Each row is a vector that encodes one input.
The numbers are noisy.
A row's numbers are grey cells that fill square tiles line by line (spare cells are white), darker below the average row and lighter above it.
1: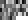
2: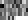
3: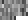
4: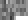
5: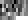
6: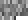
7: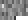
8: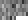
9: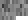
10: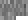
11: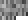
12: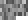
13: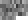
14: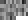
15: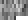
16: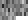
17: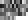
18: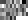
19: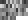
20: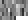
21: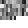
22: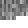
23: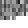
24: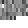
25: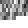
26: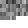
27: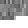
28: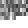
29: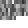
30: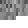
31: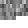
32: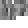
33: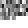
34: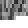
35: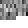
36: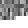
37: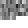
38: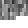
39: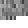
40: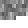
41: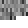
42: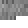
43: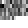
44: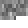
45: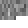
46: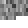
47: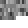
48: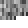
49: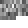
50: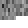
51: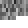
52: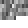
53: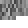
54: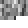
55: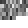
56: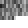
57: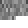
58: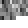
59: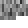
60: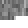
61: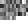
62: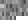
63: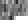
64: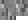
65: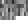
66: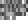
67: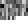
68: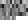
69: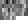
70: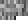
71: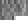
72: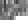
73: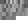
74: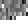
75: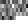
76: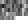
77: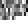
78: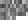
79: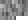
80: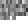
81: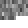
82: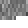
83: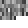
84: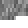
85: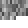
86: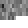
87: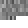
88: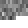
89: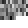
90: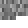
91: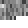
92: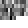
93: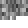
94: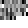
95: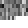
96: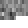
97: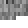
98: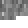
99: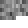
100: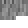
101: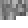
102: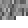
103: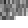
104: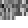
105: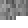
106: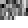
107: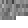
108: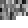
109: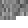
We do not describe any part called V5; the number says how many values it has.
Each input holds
either a true/false value and a value of V5, or a list of up to two points on a 4-point line.
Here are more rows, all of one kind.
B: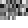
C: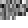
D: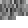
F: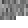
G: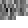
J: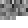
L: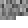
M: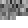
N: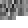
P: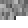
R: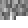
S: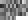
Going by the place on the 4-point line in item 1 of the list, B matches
D, G, M and R.
